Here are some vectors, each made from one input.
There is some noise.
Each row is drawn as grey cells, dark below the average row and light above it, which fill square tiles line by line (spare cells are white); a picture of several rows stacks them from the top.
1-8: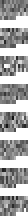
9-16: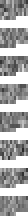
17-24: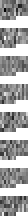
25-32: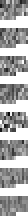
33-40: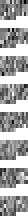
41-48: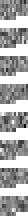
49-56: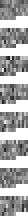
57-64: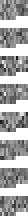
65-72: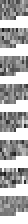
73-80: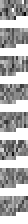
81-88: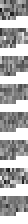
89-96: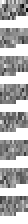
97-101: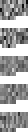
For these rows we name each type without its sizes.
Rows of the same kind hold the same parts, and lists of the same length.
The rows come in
3 kinds.
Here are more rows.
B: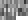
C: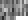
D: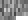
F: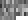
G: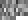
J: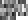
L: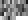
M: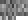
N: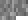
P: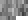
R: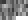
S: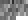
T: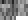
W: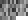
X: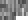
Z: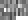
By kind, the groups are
B, D, J, S, T, X, Z
C, F, W
G, L, M, N, P, R

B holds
a label.
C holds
a point on a line.
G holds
a point on a circle and a point on a line.
